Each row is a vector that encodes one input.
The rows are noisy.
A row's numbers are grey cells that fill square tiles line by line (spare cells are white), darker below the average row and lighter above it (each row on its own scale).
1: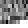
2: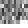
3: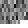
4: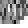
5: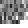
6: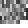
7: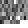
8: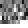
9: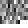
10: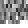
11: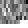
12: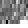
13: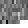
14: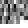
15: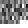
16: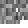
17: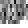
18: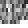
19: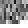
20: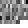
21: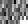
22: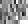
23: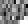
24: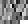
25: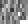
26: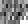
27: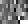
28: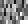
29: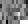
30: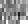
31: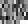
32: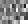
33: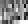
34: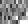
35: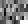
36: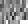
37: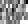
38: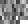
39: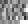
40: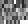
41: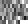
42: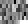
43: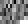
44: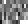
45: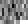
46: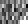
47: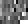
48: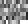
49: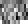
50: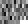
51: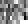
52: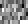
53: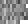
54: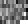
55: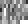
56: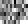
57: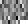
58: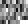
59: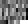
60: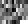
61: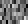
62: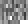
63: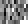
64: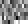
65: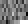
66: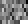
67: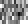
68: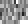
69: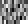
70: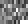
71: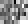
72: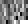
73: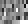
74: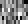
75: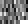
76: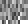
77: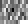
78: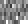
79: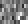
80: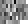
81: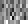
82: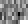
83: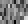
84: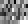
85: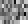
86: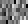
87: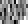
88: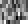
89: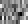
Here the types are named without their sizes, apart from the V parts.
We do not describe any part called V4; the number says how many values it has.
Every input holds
a point on a line, together with either a fixed value, or a label and a value of V4.
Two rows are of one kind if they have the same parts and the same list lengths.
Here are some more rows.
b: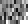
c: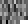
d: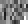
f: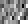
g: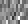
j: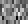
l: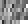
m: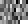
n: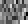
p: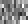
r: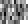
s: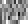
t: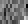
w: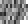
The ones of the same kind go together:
b, d, p, r, s, t, w
c, f, g, j, l, m, n

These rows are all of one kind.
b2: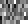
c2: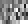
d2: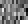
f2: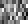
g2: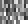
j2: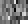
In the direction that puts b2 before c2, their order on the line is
b2, f2, d2, j2, c2, g2.
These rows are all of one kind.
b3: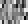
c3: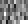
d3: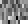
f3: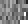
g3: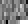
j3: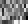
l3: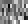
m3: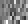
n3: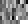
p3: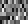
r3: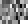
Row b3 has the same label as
c3 and p3.
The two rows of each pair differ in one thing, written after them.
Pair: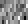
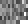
the value of V4
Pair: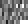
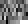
the label
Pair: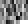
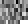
the place on the line
